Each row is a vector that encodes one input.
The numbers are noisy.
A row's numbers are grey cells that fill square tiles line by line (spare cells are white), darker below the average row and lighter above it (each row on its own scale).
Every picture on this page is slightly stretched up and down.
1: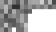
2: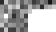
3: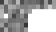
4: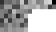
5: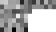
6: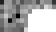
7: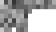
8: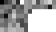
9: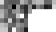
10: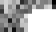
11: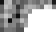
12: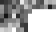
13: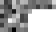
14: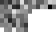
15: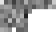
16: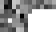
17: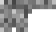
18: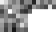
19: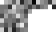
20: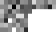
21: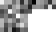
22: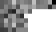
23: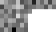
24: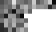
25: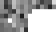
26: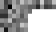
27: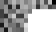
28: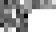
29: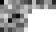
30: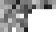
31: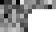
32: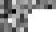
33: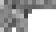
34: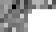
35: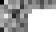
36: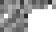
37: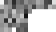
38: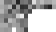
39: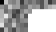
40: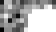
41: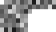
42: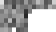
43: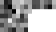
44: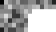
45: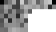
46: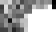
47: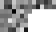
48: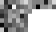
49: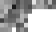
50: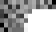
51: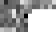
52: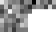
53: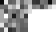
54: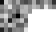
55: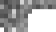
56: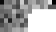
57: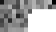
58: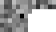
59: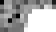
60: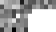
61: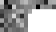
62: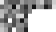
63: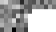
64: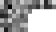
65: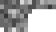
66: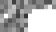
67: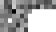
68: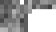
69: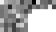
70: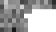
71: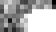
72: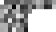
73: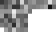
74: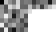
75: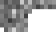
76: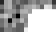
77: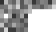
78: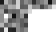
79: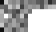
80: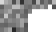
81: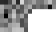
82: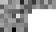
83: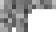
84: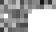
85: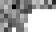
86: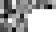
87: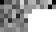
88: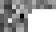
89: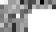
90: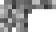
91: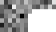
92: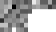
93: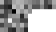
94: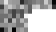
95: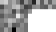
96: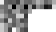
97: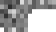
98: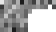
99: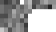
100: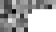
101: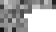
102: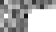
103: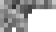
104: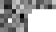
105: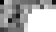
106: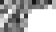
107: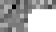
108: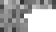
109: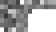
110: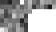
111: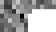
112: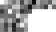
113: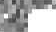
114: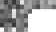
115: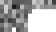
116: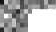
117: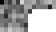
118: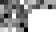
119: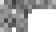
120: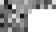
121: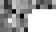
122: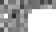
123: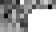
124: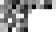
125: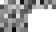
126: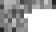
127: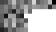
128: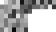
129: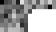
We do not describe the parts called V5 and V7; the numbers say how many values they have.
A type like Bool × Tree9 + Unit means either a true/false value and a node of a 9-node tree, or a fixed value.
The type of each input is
Bool × (Line4 + V7) × V5.
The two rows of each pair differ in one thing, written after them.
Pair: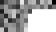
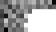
the value of V5
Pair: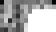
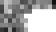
the value of V5
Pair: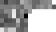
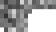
the place on the 4-point line
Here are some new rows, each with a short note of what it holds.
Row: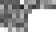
a true/false value, a value of V5 and a value of V7
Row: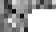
a true/false value, a value of V5 and a value of V7
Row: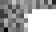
a point on a 4-point line, a true/false value and a value of V5
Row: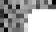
a point on a 4-point line, a true/false value and a value of V5
